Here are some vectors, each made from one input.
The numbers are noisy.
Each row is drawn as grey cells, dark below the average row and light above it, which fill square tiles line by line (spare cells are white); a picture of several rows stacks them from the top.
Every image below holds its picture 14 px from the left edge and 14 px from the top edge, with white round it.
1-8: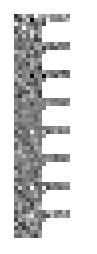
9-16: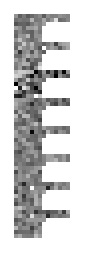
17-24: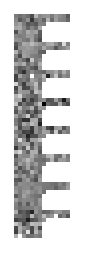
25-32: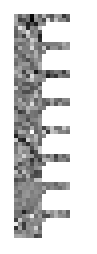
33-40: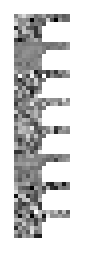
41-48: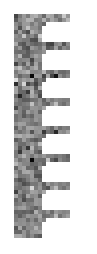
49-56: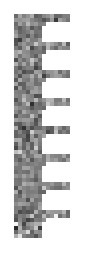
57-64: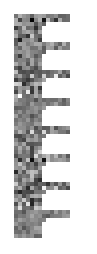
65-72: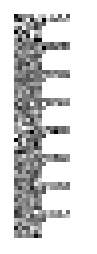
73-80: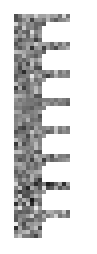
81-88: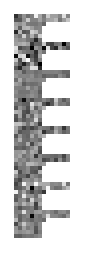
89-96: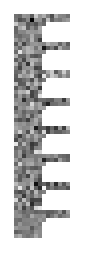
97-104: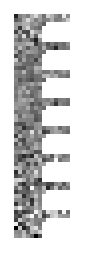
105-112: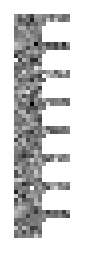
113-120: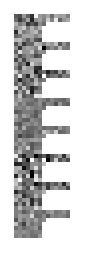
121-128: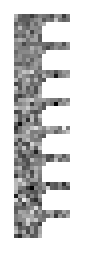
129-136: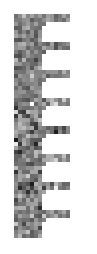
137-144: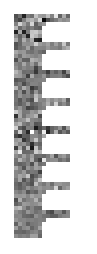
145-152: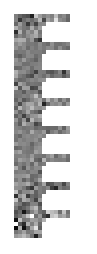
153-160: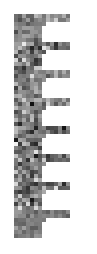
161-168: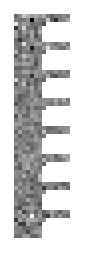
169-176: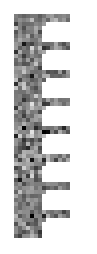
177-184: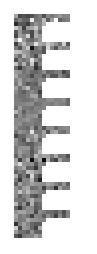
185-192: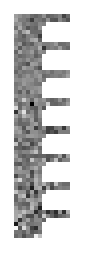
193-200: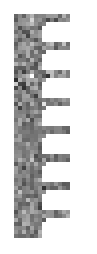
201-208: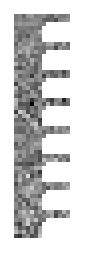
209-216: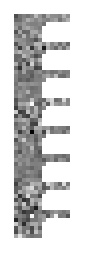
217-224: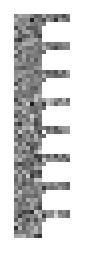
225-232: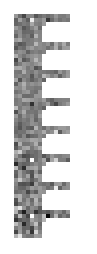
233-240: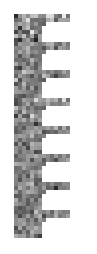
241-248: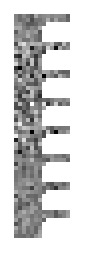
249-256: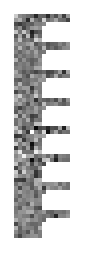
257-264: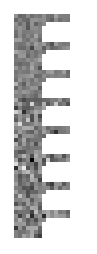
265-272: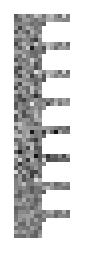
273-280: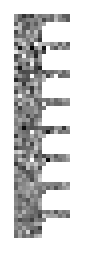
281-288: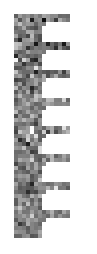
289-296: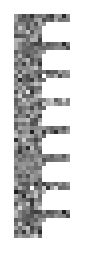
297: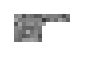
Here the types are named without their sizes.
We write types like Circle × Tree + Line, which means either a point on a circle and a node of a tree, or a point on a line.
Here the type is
Line.
